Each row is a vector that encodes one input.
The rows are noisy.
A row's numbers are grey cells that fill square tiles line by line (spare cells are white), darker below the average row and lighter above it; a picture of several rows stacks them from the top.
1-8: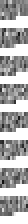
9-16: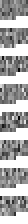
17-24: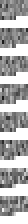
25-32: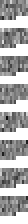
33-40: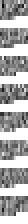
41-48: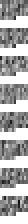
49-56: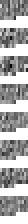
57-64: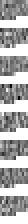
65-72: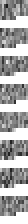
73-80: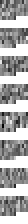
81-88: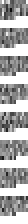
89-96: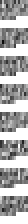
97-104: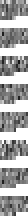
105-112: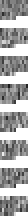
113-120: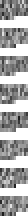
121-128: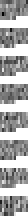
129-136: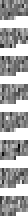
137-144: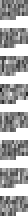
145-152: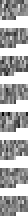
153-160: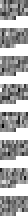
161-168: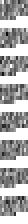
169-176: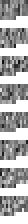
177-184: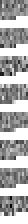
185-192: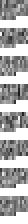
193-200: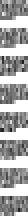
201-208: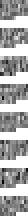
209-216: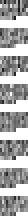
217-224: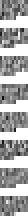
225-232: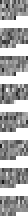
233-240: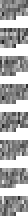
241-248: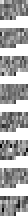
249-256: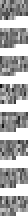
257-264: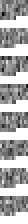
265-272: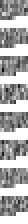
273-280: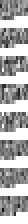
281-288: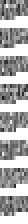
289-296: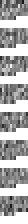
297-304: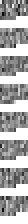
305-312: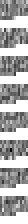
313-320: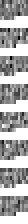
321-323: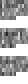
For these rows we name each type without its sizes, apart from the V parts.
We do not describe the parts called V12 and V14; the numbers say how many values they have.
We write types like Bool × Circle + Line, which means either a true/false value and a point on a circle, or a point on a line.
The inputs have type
(Label × V14 + Unit) × (Line + V12).
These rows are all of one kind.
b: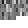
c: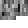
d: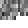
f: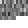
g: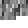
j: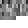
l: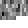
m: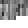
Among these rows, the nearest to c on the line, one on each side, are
g and j.
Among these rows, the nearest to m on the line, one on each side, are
g and l.
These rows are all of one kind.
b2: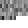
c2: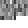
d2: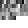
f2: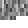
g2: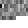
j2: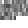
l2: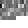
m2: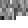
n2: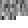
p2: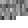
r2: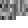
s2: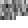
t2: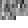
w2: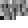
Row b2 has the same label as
f2, m2 and n2.
